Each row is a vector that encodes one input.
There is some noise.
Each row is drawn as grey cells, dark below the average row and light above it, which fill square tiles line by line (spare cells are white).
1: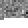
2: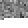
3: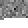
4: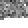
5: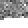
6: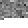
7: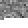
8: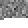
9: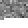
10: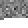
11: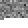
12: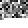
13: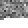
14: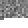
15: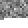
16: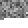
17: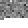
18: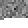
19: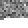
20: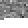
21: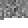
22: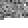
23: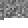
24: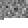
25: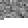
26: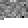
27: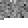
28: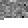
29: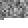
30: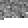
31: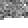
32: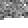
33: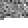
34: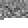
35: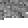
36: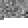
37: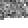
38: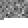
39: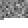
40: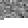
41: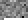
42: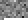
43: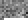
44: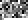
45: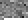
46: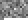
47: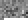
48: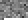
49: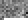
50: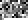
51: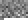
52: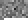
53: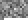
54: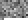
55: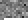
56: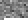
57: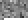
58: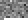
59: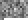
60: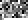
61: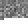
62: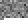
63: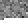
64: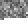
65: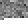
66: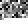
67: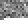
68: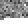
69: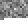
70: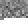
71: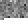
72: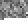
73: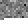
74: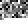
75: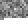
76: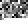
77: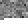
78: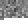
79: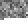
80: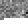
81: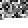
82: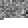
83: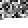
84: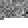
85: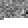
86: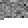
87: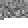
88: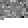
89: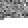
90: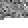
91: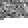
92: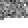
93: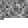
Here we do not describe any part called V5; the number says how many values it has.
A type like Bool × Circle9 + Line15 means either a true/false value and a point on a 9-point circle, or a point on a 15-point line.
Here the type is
List2(Bool × V5).
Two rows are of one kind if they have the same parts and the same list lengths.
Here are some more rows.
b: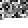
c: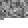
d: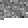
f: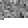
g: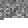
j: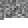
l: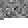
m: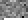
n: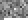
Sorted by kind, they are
b
c, n
d, f, g, j, l, m

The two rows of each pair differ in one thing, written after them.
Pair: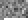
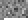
the value of V5 in item 2 of the list
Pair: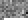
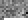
the value of V5 in item 2 of the list
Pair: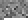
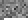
the value of V5 in item 2 of the list
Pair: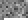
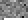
the true/false value in item 1 of the list
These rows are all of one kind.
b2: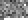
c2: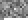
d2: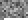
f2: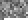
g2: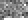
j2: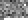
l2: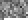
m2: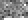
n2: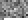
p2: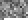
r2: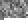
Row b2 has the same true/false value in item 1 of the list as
g2, j2 and m2.
